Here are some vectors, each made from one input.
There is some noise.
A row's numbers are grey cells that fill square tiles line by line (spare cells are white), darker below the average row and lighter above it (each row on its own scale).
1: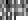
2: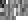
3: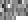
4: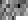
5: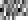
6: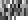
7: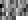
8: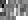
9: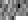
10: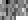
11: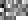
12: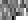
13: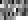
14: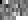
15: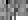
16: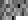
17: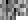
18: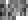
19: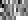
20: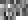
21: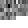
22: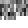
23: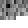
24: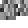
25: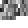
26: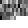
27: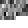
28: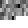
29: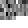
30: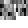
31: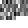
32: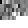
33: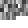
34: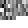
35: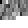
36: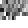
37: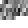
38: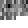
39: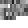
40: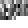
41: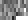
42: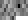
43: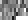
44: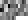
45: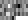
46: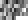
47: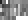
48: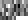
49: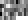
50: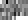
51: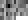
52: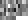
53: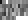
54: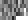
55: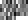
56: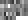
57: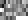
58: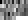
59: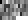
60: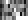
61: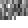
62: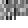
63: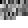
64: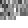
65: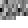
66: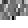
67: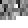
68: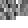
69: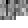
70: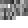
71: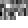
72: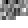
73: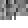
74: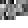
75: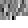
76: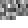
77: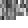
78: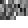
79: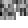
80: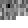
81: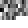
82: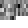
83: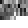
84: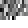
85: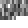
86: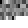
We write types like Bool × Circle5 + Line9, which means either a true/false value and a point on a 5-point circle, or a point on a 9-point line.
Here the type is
Circle6 × (Circle6 + Label6).
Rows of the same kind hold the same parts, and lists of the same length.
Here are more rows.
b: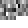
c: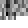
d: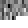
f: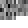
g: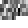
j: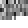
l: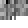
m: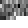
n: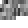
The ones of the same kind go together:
b, m
c, d, f, g, j, l, n

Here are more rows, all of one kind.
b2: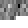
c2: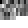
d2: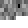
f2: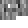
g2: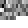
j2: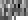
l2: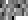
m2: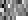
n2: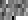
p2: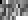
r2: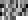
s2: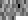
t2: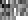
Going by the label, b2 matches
d2, l2, n2 and s2.
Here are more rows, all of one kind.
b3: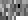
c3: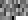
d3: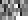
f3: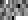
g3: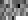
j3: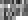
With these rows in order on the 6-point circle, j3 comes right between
b3 and d3.
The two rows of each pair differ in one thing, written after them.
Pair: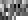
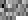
the label
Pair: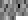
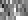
the label
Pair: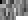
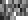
the label
